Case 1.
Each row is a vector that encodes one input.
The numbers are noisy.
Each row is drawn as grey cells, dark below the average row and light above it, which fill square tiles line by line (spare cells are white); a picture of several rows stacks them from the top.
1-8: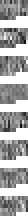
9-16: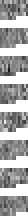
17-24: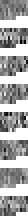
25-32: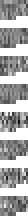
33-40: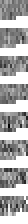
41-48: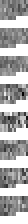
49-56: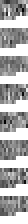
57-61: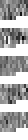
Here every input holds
either a point on an 8-point circle, or a fixed value.
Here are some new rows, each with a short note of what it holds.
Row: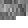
a point on an 8-point circle
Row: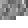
a fixed value
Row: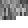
a point on an 8-point circle
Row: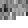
a fixed value
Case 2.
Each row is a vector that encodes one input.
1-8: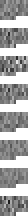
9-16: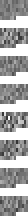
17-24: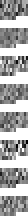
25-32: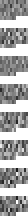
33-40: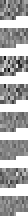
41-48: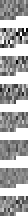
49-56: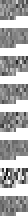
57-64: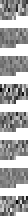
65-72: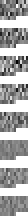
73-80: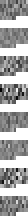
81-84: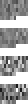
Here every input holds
a point on a 9-point line.
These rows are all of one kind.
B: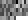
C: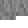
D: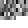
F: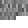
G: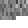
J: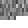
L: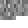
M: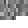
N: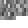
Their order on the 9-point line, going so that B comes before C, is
B, D, J, F, L, N, C, G, M.
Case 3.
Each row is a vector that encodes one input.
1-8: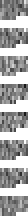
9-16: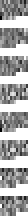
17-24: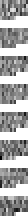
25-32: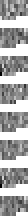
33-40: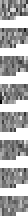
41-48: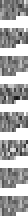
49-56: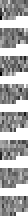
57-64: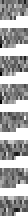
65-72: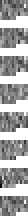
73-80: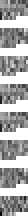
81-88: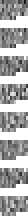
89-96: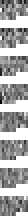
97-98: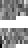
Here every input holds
a node of a 13-node tree.
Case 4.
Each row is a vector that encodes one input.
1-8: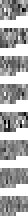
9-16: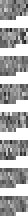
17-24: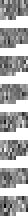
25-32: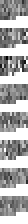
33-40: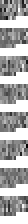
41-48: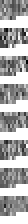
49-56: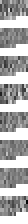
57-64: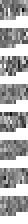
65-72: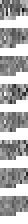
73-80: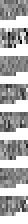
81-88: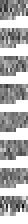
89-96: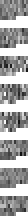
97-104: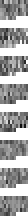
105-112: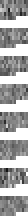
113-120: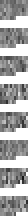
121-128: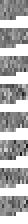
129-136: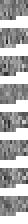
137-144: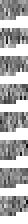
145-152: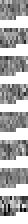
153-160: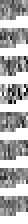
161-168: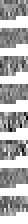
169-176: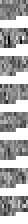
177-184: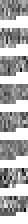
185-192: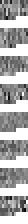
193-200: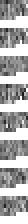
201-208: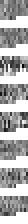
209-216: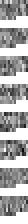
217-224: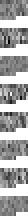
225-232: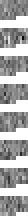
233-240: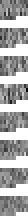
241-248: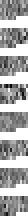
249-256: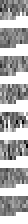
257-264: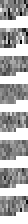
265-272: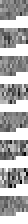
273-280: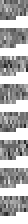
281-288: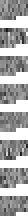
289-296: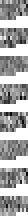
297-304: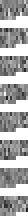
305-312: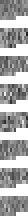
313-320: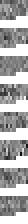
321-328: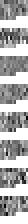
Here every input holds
four true/false values.
